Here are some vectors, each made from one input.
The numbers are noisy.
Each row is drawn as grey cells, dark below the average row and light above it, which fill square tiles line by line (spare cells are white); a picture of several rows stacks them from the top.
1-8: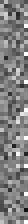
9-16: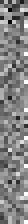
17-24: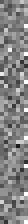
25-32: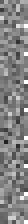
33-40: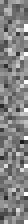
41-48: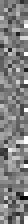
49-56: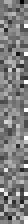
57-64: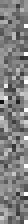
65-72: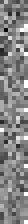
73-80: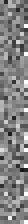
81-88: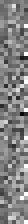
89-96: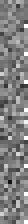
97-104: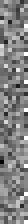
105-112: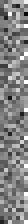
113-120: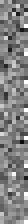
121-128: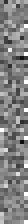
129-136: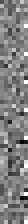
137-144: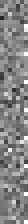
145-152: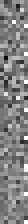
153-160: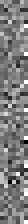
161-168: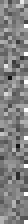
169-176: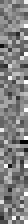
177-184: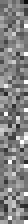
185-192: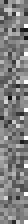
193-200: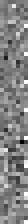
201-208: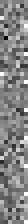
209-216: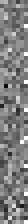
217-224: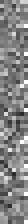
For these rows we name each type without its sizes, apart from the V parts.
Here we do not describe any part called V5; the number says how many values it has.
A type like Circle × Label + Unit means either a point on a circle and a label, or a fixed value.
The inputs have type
(Bool × Bool × Bool × Bool + V5) × Line.
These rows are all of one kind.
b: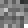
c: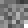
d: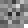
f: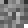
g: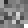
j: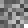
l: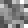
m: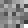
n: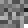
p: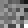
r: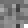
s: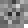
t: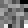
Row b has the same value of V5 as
d and s.
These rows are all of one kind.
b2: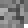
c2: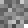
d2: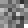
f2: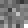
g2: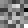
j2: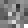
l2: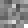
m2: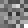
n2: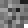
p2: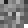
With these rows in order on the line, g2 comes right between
c2 and m2.
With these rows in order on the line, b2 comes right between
j2 and l2.
